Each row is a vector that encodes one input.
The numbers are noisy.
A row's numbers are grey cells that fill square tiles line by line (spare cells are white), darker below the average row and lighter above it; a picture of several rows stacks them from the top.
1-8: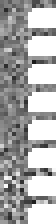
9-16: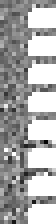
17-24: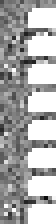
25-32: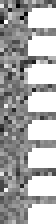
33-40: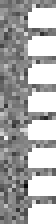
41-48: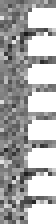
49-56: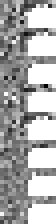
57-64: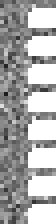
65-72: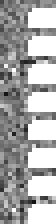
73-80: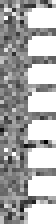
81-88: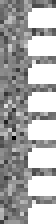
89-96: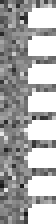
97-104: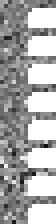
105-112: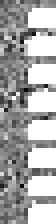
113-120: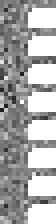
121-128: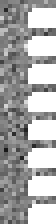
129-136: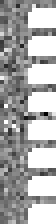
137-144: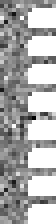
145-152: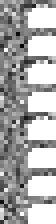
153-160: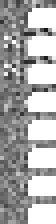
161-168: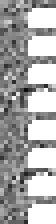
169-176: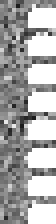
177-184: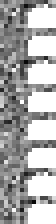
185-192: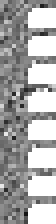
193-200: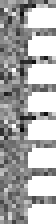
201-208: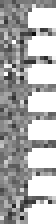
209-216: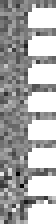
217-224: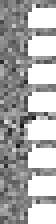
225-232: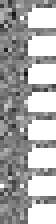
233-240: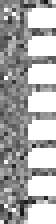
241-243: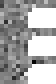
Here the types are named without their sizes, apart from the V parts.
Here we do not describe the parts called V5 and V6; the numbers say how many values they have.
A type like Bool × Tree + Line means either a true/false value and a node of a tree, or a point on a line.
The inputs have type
(Label + Tree) × V6 + V5.
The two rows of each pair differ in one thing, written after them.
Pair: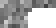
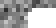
the value of V6
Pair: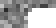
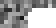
the label
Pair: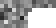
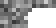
the label
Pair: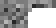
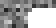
the label
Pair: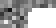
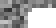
the value of V6
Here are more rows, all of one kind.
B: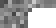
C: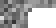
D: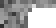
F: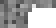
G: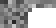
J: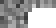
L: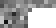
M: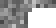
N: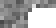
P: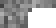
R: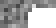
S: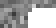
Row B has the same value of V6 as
C, G and L.
